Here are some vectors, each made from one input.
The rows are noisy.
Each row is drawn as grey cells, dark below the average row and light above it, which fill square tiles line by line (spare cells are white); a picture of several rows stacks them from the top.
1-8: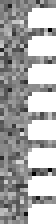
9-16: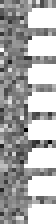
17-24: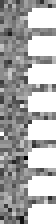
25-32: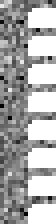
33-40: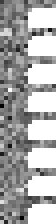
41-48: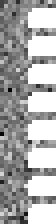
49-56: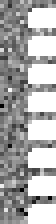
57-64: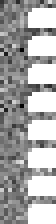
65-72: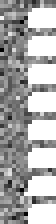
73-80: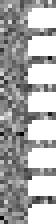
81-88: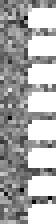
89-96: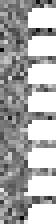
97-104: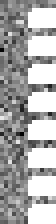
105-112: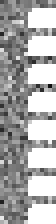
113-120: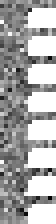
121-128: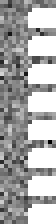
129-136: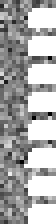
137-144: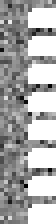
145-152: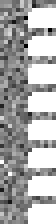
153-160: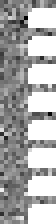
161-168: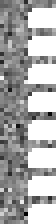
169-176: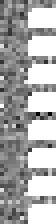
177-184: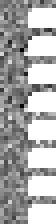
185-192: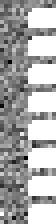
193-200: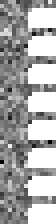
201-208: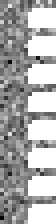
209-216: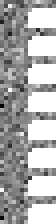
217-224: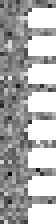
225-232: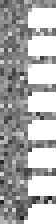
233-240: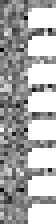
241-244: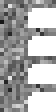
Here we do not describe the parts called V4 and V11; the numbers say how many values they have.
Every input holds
a value of V11, together with either one of 12 labels and a true/false value, or a value of V4.
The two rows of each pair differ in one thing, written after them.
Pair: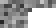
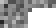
the label
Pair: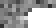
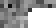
the label
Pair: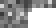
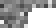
the value of V11
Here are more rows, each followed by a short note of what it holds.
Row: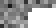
one of 12 labels, a true/false value and a value of V11
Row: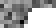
a value of V4 and a value of V11
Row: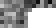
a value of V4 and a value of V11
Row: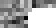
a value of V4 and a value of V11
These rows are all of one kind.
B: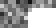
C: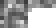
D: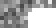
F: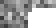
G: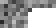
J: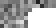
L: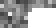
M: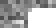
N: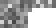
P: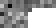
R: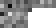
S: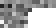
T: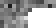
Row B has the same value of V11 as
L, P and R.
